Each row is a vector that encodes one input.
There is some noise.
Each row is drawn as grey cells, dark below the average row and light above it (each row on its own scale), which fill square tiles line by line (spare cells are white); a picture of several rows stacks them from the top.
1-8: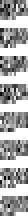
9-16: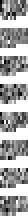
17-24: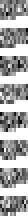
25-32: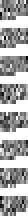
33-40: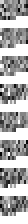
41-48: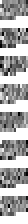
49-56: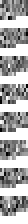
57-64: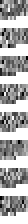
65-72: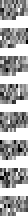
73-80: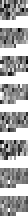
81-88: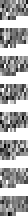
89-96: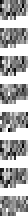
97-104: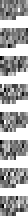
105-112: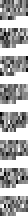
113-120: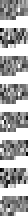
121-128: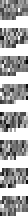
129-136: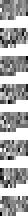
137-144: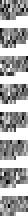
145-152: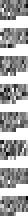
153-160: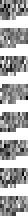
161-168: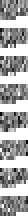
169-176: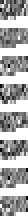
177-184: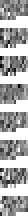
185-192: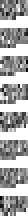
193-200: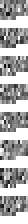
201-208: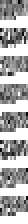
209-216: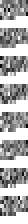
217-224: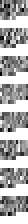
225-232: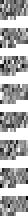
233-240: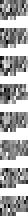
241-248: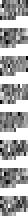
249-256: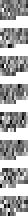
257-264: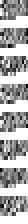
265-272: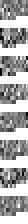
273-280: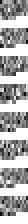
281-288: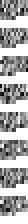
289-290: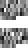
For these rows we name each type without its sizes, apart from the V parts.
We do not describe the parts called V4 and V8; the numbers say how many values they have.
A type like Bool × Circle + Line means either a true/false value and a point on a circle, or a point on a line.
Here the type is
Bool × V4 × V8 + List(Line).
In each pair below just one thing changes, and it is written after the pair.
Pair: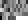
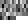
the value of V4
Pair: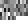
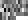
the value of V4
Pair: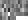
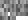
the value of V4
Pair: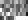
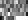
the true/false value
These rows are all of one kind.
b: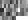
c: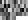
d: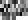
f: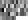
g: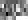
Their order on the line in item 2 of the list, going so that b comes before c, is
g, f, b, c, d.
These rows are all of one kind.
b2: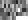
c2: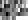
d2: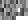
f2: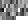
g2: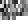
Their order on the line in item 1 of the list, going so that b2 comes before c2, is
f2, d2, b2, g2, c2.
